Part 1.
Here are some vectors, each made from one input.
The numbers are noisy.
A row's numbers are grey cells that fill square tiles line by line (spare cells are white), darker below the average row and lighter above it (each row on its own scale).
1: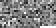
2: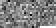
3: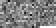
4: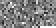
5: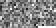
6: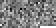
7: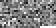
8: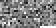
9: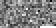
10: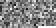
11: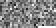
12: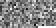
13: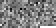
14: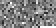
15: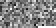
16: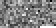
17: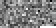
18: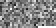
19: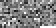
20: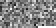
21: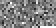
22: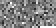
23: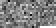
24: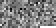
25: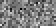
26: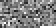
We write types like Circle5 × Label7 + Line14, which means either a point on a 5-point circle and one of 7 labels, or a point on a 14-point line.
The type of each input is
Label6.
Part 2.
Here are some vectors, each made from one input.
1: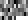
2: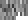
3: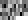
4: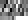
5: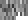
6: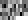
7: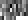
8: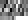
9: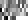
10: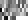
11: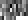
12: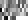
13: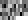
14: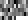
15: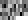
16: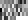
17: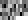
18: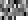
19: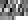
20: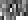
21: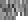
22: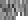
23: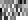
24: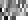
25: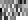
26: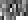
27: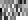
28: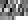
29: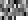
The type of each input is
Tree7.
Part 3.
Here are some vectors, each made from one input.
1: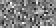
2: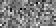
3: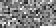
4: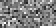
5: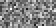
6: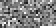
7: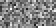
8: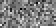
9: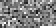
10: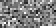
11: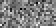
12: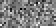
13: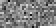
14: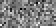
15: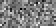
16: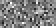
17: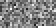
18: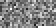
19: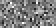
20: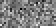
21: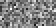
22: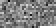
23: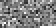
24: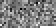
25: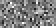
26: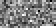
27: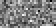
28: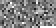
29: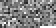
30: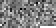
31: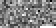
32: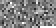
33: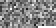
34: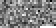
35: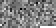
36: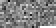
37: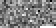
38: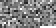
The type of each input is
Label6.
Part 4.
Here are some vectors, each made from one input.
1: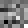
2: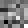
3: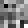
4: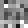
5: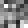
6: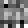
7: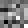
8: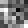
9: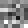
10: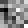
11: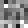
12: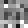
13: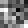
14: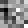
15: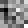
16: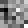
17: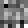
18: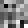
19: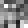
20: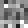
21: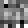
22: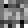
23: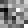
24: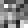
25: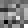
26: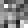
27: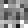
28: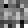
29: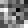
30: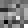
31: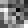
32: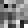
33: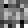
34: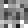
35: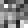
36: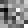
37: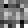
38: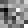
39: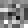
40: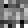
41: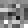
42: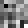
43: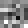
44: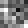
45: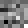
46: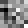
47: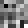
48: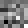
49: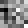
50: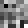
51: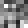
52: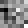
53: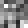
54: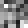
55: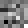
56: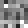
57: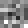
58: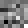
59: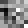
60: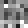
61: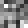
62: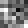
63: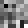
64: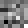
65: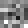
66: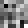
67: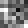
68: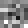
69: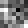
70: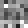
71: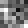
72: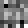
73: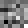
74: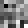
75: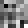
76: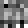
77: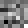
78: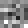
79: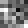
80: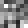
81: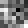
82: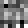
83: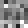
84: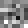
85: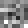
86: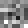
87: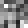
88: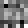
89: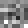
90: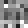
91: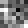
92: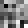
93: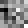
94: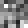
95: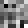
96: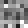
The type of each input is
Bool × Bool × Bool.
